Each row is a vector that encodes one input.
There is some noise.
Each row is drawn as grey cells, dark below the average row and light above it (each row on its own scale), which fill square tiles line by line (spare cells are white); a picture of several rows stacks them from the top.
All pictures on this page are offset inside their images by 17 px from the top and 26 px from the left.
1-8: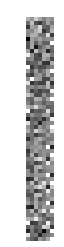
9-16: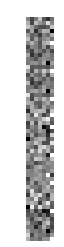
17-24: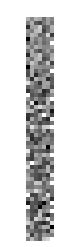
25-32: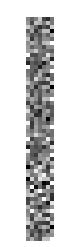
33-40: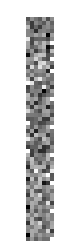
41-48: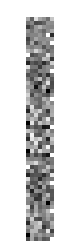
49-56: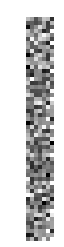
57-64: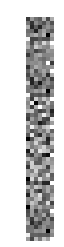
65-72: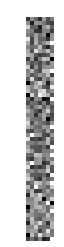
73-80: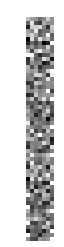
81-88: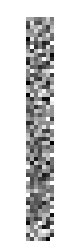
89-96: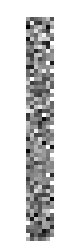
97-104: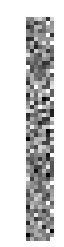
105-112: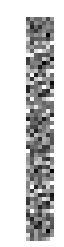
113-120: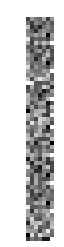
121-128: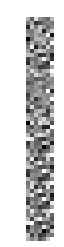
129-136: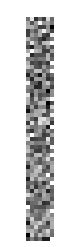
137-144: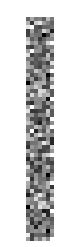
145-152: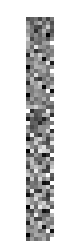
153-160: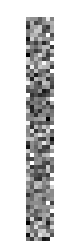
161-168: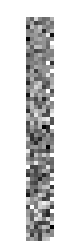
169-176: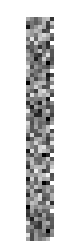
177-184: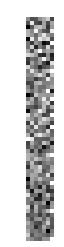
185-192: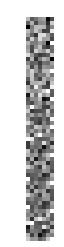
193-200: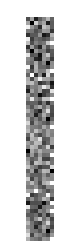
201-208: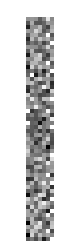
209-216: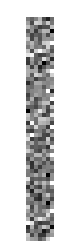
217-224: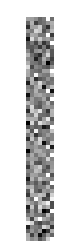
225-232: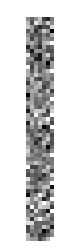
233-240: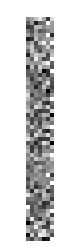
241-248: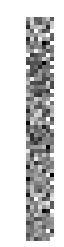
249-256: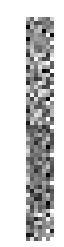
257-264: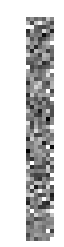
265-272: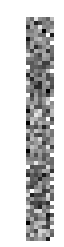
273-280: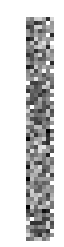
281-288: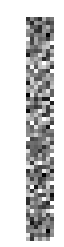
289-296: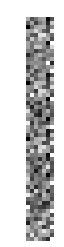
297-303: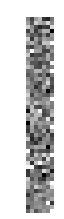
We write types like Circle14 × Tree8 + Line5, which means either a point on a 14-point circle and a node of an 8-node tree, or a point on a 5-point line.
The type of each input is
Line10 + Tree9.
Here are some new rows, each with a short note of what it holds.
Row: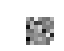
a point on a 10-point line
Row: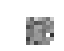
a point on a 10-point line
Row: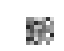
a point on a 10-point line
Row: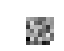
a point on a 10-point line
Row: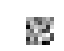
a point on a 10-point line
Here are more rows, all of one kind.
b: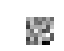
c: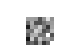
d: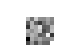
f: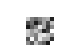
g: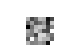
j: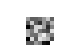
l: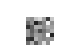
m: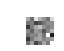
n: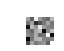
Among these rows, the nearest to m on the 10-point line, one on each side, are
l and n.
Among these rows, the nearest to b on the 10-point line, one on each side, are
c and j.
